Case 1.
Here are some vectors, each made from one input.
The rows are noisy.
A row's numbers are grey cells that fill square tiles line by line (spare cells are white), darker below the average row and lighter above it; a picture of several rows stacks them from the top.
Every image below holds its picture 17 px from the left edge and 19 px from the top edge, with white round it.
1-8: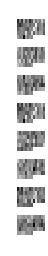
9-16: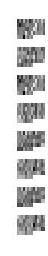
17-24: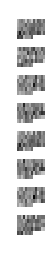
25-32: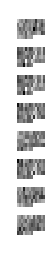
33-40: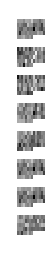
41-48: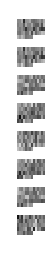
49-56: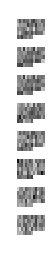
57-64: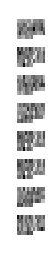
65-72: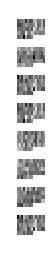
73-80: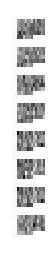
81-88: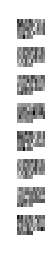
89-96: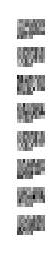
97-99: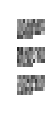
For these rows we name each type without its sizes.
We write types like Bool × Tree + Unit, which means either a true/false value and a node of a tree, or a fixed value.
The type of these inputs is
Bool × Bool × Bool + Line.
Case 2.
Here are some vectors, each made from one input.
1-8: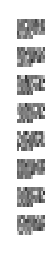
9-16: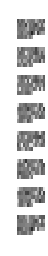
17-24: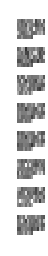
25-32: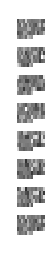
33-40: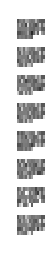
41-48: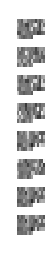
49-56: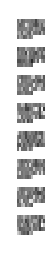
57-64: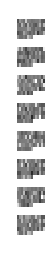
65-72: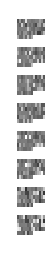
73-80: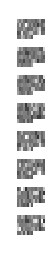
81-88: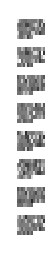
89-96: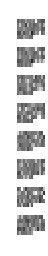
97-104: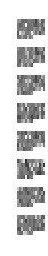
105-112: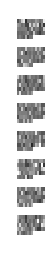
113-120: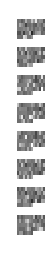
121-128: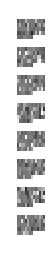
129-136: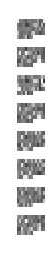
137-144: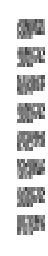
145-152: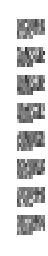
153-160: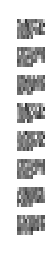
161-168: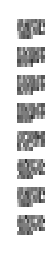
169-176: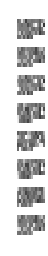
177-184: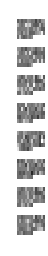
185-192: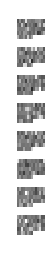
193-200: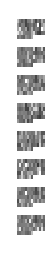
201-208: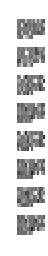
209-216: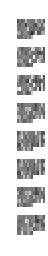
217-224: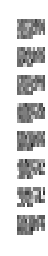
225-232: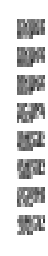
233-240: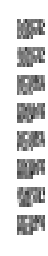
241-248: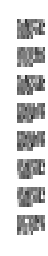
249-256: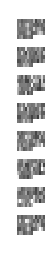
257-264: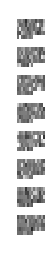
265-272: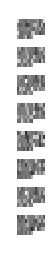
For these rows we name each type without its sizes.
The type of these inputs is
Bool × Bool × Bool × Bool + Line.
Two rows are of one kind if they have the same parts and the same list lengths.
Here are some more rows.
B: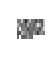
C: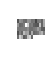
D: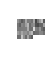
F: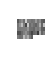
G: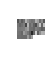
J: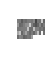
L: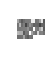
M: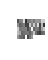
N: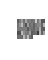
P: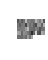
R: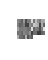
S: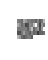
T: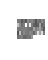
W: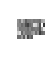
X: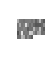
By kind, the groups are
B, M, R, S, W
C, D, F, G, J, L, N, P, T, X

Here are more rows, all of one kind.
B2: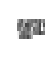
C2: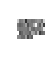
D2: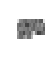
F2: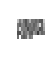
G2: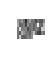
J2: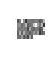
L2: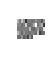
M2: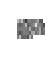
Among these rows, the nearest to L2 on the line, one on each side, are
C2 and J2.
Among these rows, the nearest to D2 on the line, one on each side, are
F2 and M2.
